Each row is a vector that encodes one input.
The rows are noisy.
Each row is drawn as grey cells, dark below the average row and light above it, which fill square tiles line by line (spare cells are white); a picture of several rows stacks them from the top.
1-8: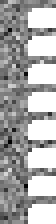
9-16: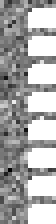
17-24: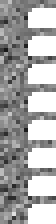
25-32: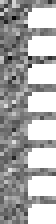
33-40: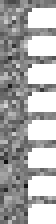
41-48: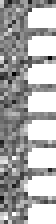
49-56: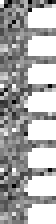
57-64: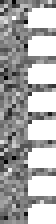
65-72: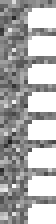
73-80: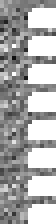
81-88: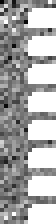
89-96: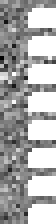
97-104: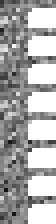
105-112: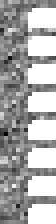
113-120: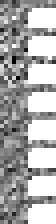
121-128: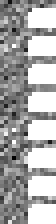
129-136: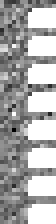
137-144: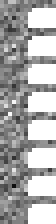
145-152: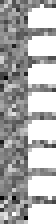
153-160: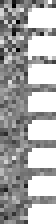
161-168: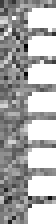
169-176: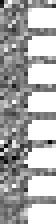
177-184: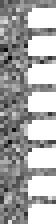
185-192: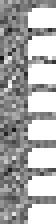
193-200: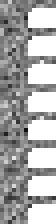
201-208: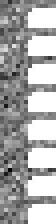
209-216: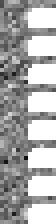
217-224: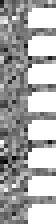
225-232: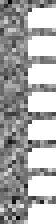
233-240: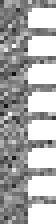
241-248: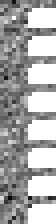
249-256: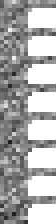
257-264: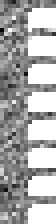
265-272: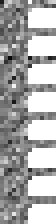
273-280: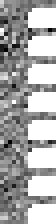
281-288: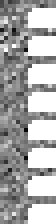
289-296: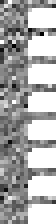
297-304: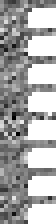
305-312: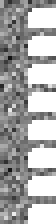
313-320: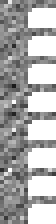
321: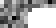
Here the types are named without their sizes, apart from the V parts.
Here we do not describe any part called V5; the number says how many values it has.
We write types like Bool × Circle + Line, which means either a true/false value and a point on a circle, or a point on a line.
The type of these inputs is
List(Bool × V5).
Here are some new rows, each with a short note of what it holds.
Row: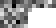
the empty list
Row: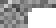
a list of two items
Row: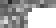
a list of one item
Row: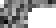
a list of two items
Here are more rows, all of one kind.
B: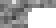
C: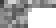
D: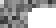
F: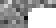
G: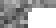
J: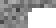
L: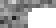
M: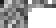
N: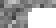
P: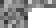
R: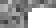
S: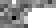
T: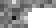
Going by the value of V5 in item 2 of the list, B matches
J, M and P.
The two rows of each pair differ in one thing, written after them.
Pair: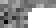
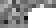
the true/false value in item 1 of the list
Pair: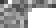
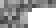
the value of V5 in item 1 of the list
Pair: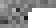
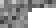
the true/false value in item 2 of the list
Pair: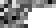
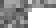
the value of V5 in item 2 of the list
